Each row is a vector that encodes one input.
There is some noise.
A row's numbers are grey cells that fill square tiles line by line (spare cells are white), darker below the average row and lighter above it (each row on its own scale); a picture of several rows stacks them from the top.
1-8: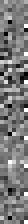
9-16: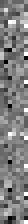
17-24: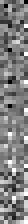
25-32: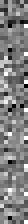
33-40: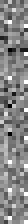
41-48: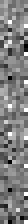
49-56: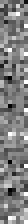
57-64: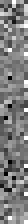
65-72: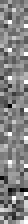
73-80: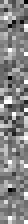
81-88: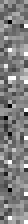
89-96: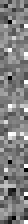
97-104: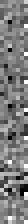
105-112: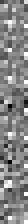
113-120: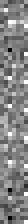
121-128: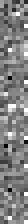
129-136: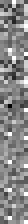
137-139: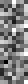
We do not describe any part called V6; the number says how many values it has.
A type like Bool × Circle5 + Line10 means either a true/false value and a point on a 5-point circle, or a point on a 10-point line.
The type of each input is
List2(Bool × V6).
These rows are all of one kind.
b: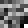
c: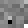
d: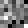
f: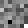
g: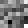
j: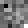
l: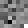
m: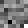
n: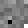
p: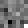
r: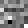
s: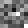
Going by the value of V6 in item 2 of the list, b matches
d, f, m and p.
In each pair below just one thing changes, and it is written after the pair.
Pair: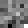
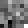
the true/false value in item 2 of the list
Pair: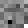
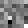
the value of V6 in item 2 of the list
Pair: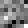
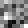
the value of V6 in item 2 of the list
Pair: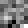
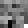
the true/false value in item 2 of the list
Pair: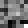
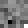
the true/false value in item 2 of the list
